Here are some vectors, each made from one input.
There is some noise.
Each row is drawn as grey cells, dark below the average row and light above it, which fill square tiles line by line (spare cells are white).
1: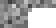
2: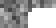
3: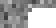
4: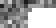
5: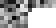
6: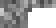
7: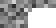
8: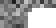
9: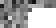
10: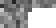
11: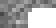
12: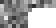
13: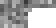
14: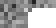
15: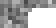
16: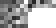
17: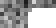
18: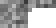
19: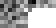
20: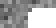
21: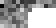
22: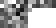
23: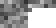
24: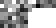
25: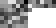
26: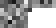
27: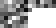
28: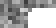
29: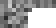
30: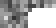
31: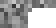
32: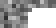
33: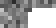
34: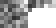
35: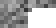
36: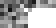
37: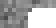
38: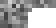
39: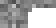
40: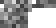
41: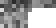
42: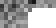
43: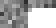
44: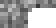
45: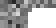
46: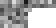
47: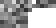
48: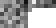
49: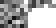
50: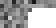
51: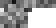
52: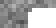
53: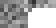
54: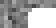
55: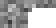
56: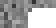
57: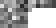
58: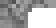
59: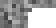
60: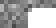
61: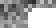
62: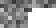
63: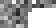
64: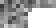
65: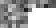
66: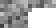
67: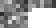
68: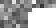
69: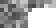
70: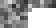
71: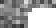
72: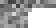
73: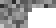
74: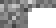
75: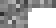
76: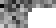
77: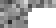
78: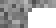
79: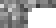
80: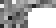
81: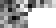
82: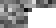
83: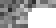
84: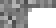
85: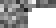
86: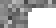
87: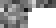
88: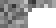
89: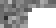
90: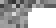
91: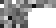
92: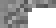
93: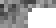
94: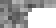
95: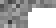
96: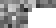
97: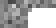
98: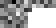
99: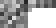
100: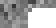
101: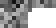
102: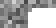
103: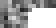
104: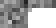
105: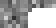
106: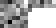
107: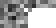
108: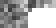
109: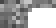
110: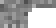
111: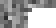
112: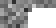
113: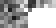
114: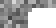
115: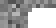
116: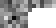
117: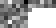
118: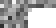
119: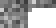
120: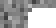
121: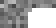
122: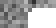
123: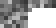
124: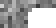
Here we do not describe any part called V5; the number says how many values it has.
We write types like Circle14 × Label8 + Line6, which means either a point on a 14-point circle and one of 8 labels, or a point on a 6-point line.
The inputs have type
(Bool × Line4 + Label6) × V5.
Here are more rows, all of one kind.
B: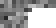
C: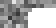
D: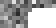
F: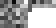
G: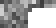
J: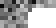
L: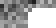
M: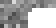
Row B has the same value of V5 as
F and J.
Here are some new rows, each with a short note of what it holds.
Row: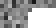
one of 6 labels and a value of V5
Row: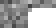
a point on a 4-point line, a true/false value and a value of V5
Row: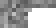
a point on a 4-point line, a true/false value and a value of V5
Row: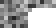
a point on a 4-point line, a true/false value and a value of V5
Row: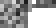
a point on a 4-point line, a true/false value and a value of V5
